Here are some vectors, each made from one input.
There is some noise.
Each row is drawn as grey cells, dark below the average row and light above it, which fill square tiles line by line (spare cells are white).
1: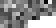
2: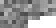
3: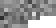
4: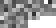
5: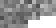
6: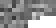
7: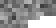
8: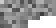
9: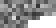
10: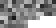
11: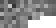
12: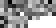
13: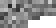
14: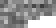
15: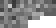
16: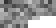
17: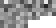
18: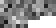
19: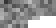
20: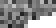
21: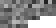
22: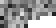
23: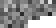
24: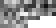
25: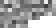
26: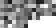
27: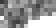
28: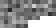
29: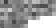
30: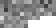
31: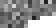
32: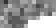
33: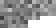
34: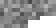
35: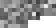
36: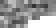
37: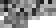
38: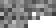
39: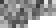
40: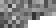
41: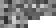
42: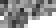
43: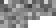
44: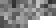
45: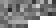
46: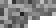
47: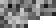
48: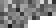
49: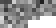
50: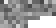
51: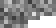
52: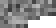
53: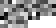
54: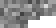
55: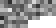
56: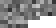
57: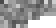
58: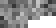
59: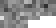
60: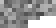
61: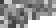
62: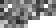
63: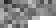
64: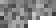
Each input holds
a point on an 8-point line and a true/false value.
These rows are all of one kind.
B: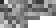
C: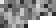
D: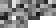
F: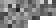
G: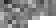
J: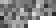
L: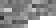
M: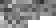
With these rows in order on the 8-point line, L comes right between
G and J.
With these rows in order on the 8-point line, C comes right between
F and J.
